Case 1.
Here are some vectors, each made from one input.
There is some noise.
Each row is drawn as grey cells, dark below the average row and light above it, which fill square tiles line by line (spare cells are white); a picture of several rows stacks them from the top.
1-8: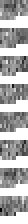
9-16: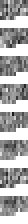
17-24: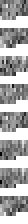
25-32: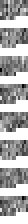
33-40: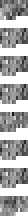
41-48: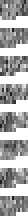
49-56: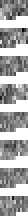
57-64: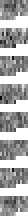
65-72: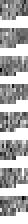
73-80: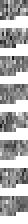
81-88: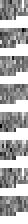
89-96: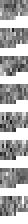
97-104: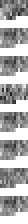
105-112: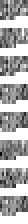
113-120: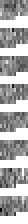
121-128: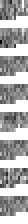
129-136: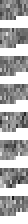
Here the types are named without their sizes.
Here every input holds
a node of a tree.
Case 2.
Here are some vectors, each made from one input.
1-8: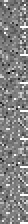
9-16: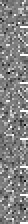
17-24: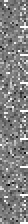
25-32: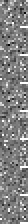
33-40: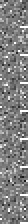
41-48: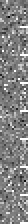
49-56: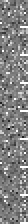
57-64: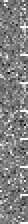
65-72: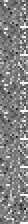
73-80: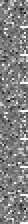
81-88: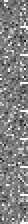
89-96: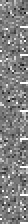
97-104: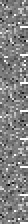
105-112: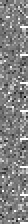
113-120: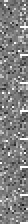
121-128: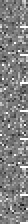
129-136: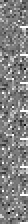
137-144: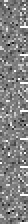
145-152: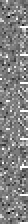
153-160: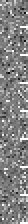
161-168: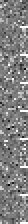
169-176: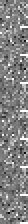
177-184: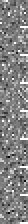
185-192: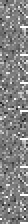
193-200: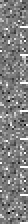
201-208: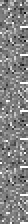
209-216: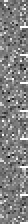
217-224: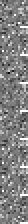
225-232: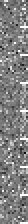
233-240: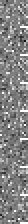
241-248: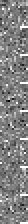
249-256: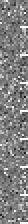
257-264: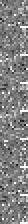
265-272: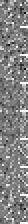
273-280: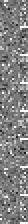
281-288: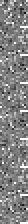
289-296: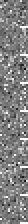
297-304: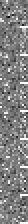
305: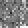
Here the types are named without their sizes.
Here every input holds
a point on a circle.
